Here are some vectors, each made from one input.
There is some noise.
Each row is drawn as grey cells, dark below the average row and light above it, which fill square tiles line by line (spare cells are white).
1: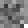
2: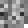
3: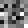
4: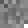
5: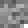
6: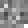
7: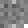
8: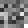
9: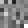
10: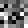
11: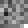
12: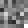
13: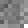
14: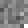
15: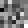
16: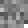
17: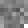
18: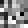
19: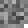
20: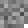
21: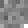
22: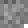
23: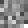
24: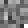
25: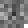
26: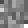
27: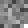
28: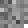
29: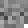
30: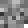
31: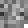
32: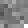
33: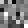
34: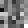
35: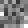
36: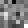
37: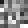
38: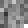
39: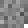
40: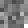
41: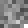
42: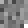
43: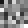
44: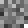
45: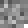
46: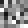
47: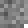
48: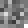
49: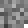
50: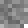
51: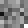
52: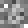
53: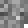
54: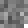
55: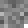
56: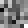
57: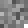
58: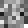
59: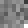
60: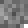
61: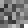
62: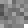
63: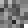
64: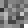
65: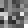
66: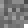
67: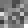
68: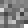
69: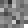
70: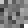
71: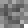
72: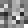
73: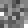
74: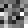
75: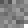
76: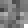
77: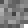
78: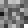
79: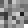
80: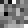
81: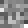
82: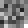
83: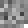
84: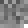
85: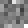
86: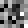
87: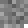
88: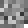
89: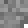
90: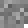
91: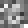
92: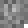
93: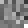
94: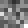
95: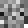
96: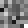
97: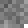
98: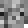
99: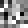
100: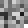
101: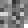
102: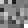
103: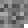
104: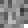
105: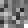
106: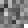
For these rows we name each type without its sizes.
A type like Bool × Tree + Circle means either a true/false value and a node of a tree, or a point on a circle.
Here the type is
(Bool × Bool × Bool × Bool + Line) × Line.
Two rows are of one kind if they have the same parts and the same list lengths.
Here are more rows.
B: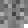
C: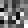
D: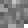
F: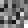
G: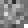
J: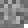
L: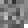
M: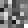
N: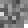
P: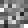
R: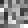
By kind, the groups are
B, D, G, J, L, M, P
C, F, N, R

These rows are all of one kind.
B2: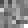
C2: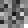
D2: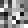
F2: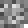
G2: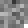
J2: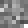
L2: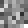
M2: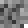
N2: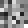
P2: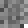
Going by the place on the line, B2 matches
D2, F2, J2 and M2.
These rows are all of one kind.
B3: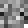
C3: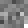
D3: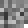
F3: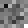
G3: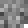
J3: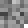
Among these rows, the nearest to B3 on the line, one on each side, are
C3 and G3.
